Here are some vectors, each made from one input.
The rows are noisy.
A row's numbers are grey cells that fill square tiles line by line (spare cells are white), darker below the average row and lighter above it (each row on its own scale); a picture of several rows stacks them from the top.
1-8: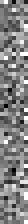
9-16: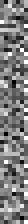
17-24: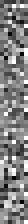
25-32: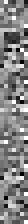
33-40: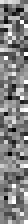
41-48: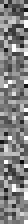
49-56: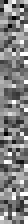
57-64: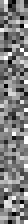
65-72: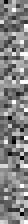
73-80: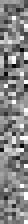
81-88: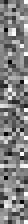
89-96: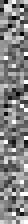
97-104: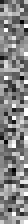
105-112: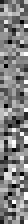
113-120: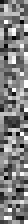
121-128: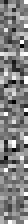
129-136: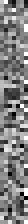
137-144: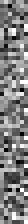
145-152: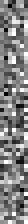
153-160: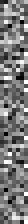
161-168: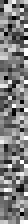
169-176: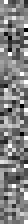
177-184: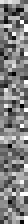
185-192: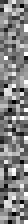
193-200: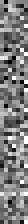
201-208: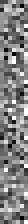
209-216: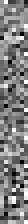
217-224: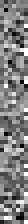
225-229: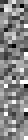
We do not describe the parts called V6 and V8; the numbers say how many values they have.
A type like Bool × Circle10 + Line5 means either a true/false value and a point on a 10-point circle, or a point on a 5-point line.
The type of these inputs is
Bool × (Line4 + Line5) + List2(V8) × V6.
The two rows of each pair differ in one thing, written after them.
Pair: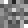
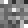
the value of V8 in item 2 of the list
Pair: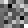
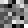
the value of V8 in item 1 of the list
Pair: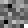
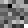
the value of V8 in item 2 of the list
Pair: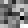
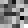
the value of V8 in item 1 of the list
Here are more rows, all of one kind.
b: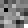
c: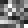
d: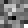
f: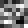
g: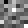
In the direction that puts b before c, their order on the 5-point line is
b, g, d, c, f.
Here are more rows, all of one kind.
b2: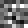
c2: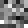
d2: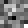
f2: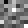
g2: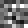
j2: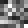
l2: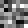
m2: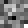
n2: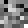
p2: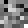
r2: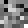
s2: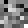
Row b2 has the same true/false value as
g2 and l2.
